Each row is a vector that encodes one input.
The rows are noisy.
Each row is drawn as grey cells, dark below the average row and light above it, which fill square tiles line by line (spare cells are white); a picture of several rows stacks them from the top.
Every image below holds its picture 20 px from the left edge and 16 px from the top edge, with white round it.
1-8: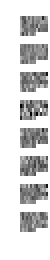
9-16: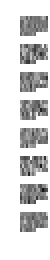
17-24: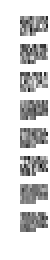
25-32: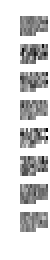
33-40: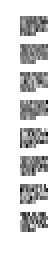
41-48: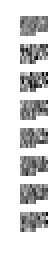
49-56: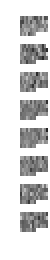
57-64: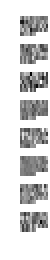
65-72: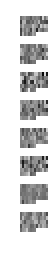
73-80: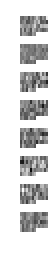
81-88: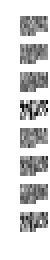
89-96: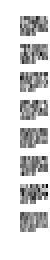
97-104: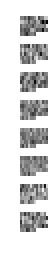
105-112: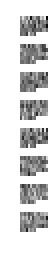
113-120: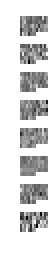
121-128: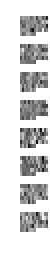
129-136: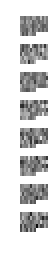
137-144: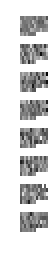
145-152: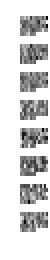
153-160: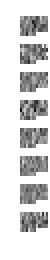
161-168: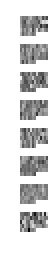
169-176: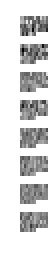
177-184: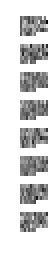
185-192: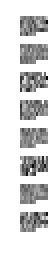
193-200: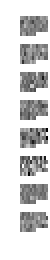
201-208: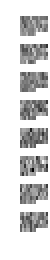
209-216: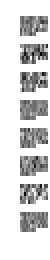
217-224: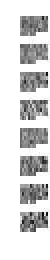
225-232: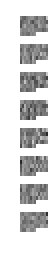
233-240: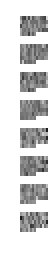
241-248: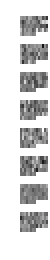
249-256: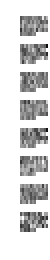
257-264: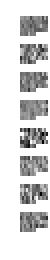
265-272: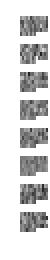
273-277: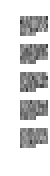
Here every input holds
one of 8 labels, together with either a point on a 17-point circle, or one of 8 labels.
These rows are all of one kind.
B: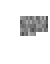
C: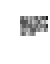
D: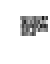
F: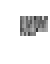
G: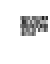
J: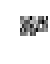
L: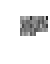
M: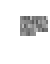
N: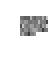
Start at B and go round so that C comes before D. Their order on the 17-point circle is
B, F, C, J, D, M, L, G, N.
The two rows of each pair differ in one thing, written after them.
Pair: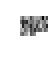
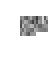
the place on the 17-point circle
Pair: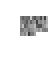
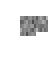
the label
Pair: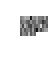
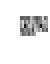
the label
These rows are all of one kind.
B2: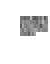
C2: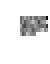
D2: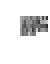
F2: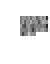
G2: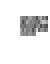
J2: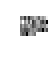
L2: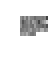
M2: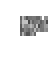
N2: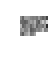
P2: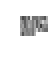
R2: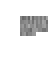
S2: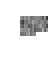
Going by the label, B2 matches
J2, N2, P2 and R2.
